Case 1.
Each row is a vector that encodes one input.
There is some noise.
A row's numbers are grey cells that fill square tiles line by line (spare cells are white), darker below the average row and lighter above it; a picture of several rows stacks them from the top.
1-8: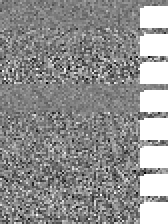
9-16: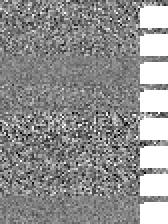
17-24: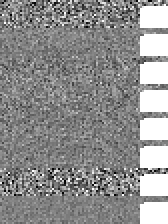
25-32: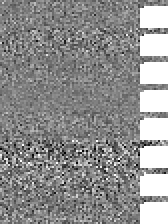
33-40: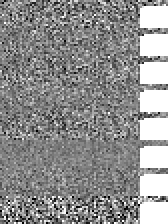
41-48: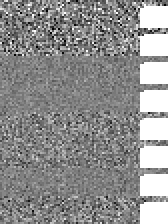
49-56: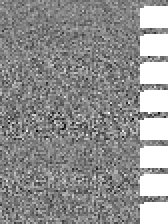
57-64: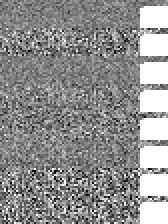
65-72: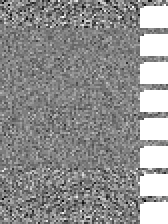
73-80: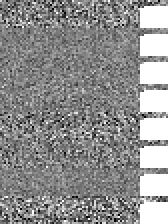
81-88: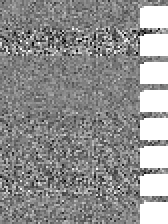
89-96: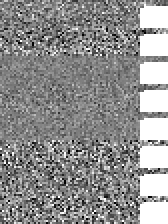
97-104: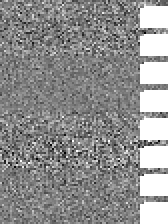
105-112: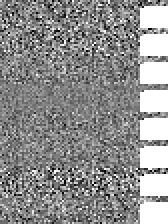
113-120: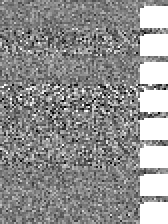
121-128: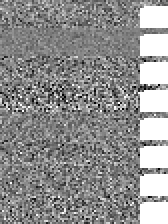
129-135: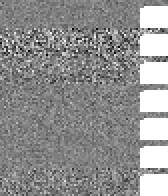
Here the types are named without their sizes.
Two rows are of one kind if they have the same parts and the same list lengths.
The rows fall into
3 kinds.
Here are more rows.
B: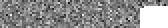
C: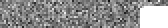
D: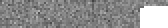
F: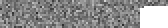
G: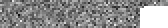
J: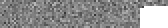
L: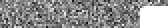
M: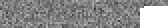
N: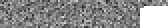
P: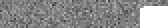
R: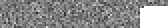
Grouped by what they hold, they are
B, G
C, F, M, N, P, R
D, J, L

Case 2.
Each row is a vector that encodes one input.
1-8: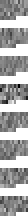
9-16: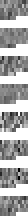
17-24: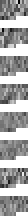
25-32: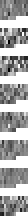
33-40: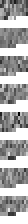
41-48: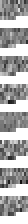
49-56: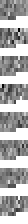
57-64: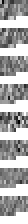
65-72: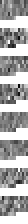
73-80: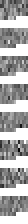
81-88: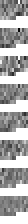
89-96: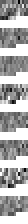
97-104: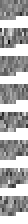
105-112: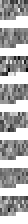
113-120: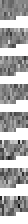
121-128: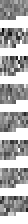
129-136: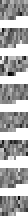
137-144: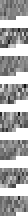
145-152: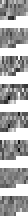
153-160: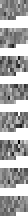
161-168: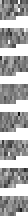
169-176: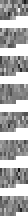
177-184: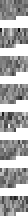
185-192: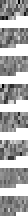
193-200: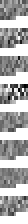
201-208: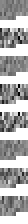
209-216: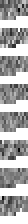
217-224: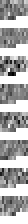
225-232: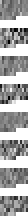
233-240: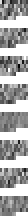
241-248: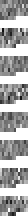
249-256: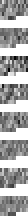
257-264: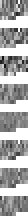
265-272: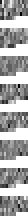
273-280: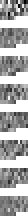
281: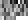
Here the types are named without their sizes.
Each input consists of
a true/false value, together with either a point on a circle, or a fixed value.
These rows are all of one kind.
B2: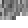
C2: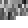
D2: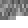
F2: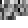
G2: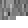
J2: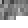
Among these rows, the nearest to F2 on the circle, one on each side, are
C2 and J2.
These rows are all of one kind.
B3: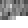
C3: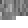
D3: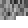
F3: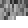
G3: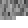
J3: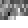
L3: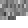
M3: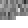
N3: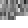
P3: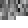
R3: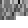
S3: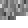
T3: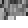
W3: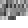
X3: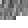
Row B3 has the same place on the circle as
C3, L3, P3 and S3.
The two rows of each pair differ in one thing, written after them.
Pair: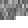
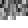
the true/false value
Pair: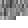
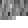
the true/false value
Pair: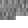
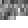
the place on the circle
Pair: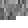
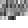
the place on the circle
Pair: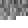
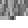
the place on the circle
